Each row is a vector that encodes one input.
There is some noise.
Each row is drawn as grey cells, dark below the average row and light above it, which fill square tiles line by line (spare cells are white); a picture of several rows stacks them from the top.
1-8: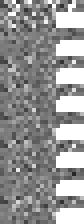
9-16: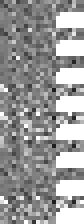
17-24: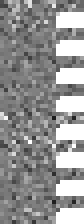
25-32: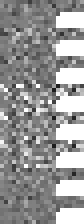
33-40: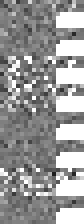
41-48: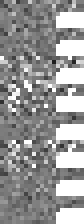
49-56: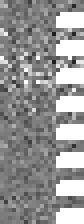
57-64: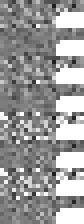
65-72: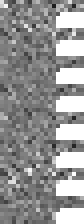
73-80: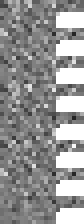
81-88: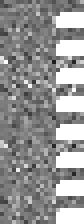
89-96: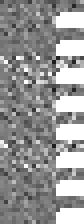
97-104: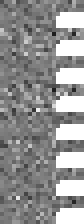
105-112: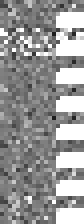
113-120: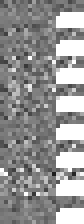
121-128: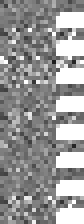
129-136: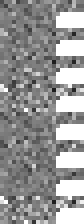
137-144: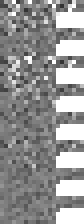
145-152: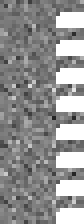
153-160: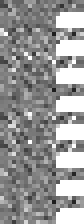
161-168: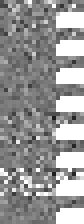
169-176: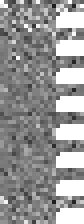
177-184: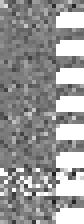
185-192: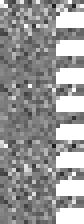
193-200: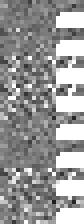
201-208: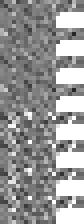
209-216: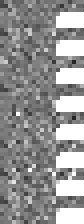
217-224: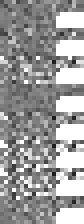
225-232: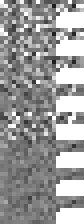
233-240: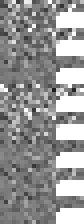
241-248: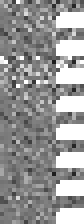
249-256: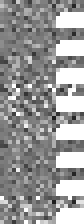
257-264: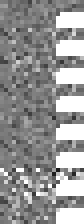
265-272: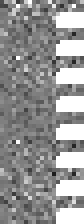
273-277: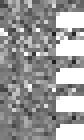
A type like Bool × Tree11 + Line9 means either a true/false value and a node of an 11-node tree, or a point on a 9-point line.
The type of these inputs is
Label6.
